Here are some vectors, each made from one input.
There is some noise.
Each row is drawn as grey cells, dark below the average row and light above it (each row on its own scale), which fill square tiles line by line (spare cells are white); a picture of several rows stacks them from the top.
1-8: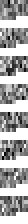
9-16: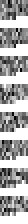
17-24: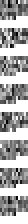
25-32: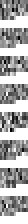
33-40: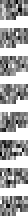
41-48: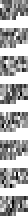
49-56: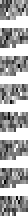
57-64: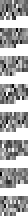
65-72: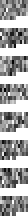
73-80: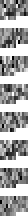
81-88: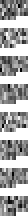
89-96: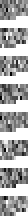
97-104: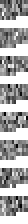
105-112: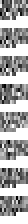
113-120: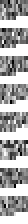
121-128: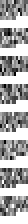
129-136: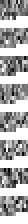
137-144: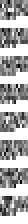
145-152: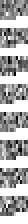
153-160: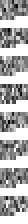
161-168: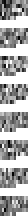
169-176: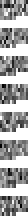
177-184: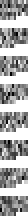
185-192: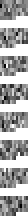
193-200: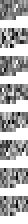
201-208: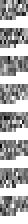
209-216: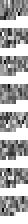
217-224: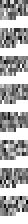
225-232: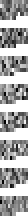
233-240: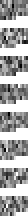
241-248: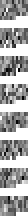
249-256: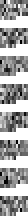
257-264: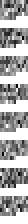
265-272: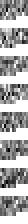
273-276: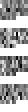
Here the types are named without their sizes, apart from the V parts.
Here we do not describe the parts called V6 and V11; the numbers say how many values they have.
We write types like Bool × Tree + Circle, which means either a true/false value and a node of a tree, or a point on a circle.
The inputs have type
(Bool × Bool × Bool × Bool + Tree) × Line + V6 × V11.
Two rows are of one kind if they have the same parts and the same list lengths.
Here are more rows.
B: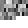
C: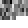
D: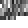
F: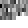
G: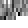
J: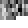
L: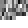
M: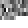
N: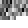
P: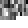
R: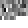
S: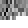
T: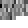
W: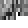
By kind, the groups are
B, L, M, R
C, F, G, N, S
D, J, P, T, W

